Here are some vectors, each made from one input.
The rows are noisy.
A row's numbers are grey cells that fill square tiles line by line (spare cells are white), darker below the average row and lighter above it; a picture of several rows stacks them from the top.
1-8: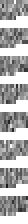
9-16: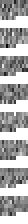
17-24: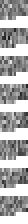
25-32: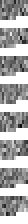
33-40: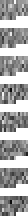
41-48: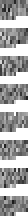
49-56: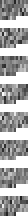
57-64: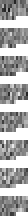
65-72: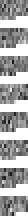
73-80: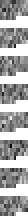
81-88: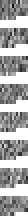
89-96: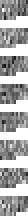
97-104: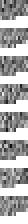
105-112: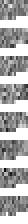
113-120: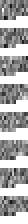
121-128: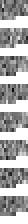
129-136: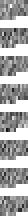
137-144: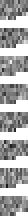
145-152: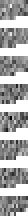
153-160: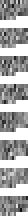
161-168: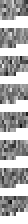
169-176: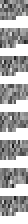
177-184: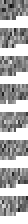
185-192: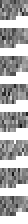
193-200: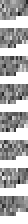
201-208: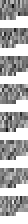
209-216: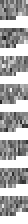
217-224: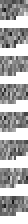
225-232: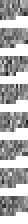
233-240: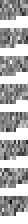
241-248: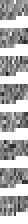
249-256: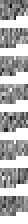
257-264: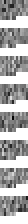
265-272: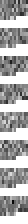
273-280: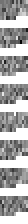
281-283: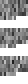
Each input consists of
three true/false values, together with a list of up to three points on an 8-point circle.
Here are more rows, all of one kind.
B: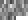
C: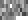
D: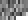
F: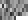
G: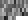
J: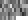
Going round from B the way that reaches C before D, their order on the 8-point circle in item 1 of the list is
B, C, J, G, D, F.
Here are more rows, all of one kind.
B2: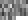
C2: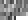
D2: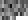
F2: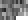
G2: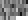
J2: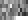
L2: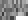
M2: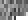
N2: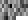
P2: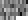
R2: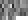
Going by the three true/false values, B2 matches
C2, G2, M2 and P2.
